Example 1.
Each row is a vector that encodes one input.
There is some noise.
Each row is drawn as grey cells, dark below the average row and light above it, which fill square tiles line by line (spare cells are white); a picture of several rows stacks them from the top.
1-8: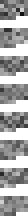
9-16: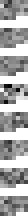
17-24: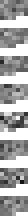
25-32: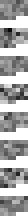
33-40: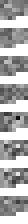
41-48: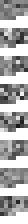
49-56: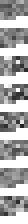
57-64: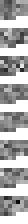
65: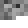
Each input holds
a list of up to two points on an 8-point circle.
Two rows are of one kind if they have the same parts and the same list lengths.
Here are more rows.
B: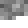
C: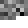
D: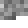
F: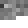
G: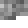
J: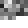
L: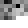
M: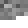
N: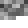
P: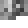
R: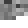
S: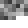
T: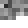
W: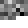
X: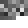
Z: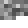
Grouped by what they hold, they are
B, F, J, L, M, N, R
C, W, X
D, G, P, S, T, Z

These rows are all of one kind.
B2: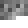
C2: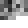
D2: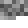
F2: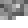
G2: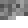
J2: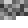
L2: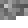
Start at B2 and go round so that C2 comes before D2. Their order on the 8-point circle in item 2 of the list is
B2, F2, C2, L2, J2, D2, G2.
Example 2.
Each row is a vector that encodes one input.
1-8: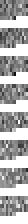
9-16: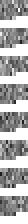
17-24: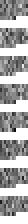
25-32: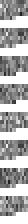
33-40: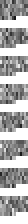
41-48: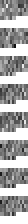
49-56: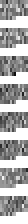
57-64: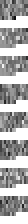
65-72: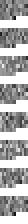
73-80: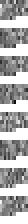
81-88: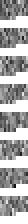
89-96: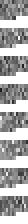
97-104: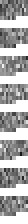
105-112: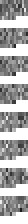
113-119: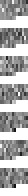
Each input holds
either one of 11 labels, or a node of a 15-node tree.
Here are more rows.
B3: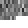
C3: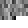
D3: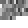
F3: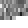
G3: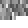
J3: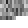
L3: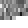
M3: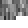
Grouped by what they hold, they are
B3, C3, M3
D3, F3, G3, J3, L3

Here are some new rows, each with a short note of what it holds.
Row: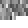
one of 11 labels
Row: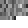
a node of a 15-node tree
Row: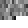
a node of a 15-node tree
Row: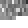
one of 11 labels
